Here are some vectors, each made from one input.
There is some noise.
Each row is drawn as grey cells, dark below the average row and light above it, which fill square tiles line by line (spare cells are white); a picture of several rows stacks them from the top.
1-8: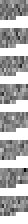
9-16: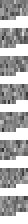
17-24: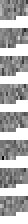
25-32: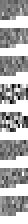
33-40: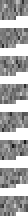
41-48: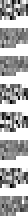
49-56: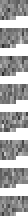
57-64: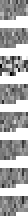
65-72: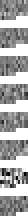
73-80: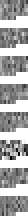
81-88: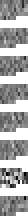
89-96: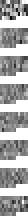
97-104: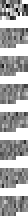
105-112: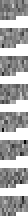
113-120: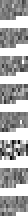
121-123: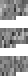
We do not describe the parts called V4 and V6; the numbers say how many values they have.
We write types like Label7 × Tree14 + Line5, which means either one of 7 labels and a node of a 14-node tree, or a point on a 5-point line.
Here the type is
Bool × Bool × Bool × Bool × V4 × V6 + Line5.
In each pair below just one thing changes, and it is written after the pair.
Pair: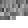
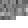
the value of V6
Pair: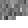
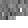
the value of V6
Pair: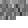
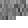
one of the four true/false values
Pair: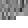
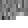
the value of V6
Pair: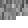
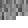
the value of V4
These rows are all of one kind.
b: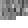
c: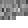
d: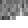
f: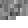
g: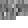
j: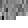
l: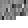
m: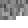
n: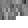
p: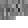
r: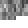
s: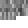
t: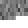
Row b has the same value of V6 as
r and s.
